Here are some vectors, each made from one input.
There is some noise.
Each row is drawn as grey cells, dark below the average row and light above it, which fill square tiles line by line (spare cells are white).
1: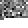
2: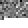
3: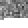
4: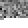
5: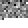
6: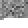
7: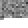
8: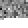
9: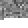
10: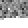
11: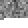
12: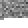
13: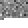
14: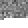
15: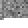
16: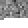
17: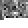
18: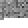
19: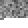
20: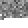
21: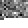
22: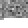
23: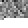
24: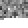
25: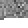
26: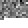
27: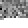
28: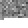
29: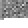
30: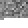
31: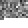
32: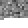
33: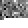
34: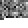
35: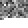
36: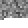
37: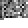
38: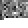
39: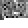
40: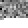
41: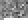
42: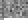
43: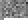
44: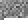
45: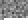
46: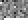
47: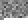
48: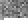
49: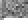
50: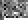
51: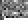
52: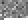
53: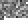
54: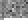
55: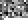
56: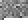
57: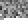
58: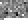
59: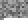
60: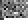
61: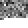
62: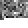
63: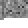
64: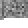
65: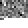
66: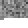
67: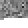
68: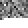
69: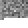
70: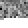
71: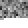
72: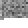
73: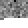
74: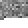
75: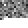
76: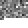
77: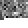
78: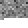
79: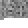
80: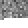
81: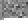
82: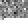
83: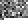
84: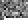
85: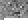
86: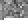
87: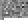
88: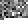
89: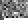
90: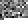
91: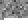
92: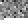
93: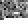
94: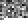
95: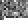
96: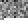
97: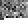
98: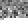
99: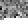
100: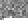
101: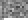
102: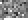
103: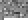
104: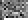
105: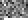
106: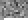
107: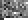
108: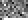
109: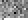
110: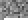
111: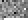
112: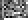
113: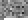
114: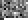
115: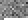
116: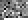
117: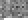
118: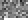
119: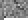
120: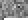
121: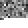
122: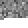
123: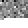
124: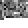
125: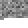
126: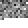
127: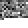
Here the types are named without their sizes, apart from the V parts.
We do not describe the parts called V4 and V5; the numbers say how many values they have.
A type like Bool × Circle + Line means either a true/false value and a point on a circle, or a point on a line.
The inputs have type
(Bool × Bool × Bool × Label + V5) × V4.
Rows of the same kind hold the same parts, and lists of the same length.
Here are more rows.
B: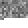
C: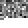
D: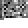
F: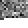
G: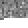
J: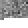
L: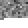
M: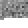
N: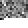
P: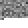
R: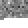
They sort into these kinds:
B, F, G, J, L, M, N, P, R
C, D

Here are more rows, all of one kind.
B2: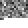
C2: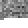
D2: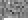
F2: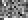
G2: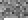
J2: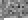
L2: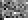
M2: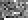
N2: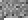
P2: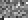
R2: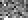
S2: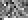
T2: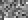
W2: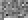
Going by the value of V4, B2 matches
F2, R2 and S2.
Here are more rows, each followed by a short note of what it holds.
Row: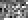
a value of V4 and a value of V5
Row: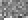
a label, three true/false values and a value of V4
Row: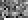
a label, three true/false values and a value of V4
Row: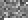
a label, three true/false values and a value of V4
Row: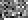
a value of V4 and a value of V5
